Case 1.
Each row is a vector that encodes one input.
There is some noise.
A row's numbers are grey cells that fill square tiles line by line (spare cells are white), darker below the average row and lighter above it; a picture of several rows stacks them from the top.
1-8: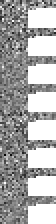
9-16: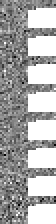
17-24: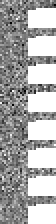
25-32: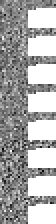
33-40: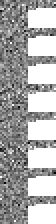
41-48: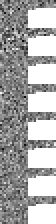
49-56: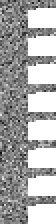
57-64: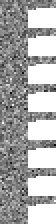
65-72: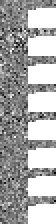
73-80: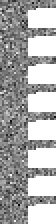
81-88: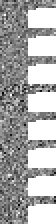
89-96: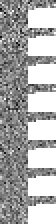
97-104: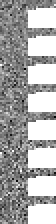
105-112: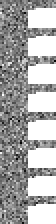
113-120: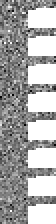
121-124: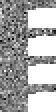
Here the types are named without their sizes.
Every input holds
a point on a circle and a label.
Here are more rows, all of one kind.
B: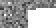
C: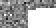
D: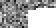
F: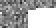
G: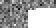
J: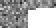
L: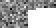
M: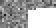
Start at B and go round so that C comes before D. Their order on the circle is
B, C, G, L, M, J, F, D.
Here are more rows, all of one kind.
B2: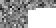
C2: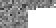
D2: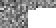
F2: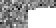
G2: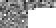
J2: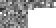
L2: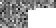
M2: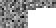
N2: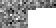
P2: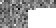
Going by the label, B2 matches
F2, L2 and P2.
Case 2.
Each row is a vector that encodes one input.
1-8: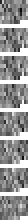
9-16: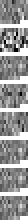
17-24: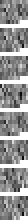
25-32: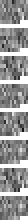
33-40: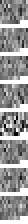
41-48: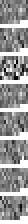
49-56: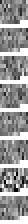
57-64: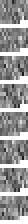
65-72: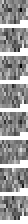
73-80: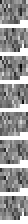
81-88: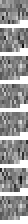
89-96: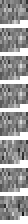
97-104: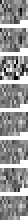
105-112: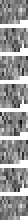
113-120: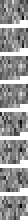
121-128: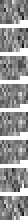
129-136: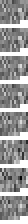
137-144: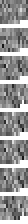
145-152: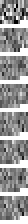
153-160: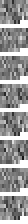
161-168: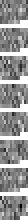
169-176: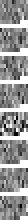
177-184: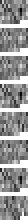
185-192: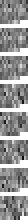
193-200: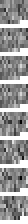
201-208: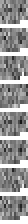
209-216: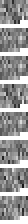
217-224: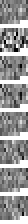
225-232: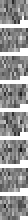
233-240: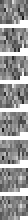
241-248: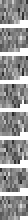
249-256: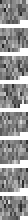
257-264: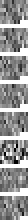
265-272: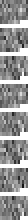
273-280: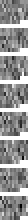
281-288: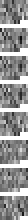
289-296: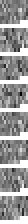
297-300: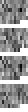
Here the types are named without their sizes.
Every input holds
a list of points on a line.
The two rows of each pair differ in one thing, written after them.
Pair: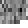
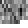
the place on the line in item 2 of the list
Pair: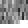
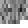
the place on the line in item 1 of the list
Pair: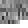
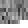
the place on the line in item 2 of the list
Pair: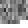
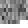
the place on the line in item 2 of the list
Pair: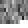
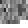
the place on the line in item 1 of the list
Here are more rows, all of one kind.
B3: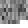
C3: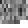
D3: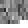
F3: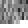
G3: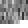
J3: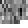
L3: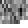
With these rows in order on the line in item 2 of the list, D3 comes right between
B3 and C3.
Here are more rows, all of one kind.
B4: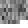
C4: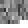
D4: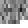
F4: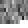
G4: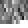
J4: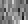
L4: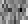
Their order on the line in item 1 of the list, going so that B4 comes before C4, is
L4, D4, B4, C4, F4, J4, G4.
